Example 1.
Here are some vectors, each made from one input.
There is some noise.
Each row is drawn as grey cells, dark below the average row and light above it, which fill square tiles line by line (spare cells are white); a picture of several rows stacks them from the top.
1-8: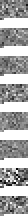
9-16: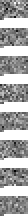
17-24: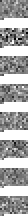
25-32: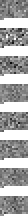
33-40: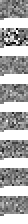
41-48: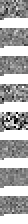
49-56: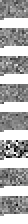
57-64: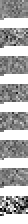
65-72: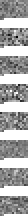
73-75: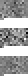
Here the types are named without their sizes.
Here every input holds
either a fixed value, or a node of a tree.
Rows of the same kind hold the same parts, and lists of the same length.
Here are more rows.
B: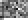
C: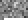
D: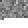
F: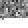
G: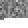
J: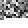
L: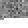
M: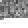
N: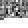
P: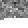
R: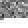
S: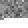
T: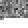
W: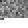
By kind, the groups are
B, C, D, F, G, L, M, N, P, R, S, T, W
J

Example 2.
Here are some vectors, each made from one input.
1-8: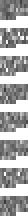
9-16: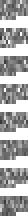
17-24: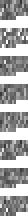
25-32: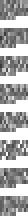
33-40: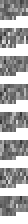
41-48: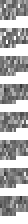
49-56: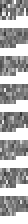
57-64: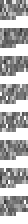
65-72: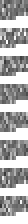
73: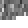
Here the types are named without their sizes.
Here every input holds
four true/false values.
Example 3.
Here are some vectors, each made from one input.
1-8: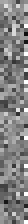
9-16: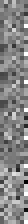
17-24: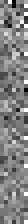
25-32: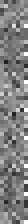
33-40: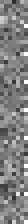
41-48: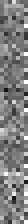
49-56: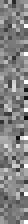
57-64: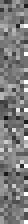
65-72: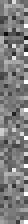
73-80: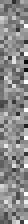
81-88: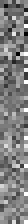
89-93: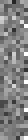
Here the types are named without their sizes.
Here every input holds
three true/false values.
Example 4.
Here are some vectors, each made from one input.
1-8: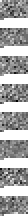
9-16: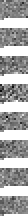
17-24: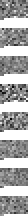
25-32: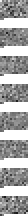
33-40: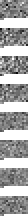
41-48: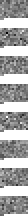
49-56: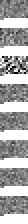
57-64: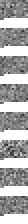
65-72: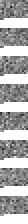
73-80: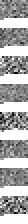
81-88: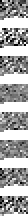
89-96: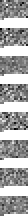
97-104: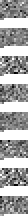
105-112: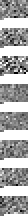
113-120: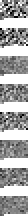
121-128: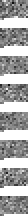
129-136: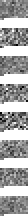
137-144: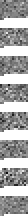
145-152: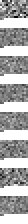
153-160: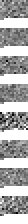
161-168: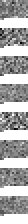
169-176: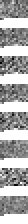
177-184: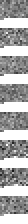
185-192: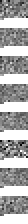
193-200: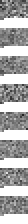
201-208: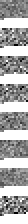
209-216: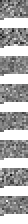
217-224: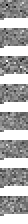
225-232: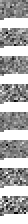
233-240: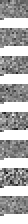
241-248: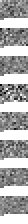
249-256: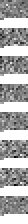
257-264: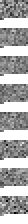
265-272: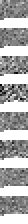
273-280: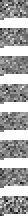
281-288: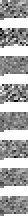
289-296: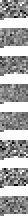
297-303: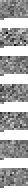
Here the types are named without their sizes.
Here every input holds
four true/false values.
